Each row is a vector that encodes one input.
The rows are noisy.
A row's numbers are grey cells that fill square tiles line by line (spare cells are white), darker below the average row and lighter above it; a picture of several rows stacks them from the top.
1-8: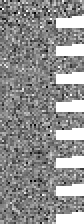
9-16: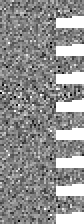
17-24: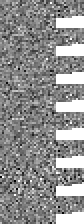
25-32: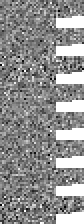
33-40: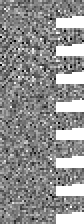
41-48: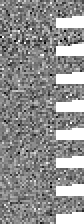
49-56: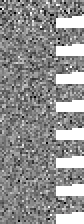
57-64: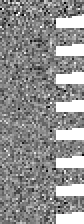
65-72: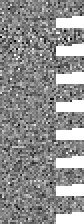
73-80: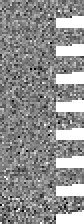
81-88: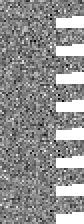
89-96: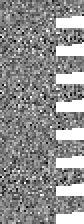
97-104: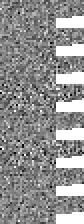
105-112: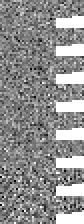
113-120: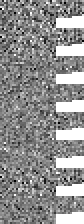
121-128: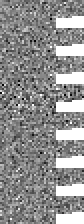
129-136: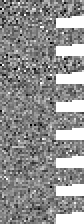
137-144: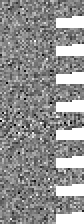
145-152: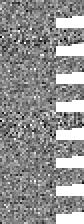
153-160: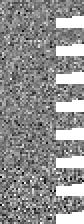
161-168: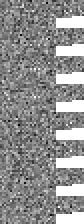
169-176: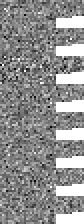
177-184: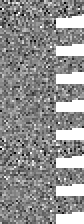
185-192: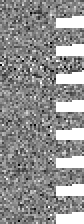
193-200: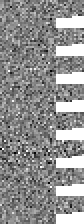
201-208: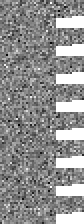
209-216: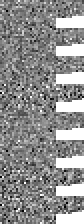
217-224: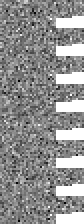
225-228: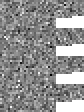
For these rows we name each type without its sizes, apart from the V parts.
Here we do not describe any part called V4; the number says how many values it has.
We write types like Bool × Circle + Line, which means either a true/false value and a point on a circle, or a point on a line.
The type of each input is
(Bool × Bool × Bool × Bool + Unit) × (Tree × Tree + V4).
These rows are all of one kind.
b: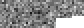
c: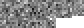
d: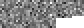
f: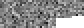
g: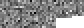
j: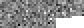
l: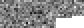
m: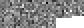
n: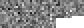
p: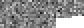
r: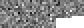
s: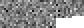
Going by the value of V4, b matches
f, l and p.
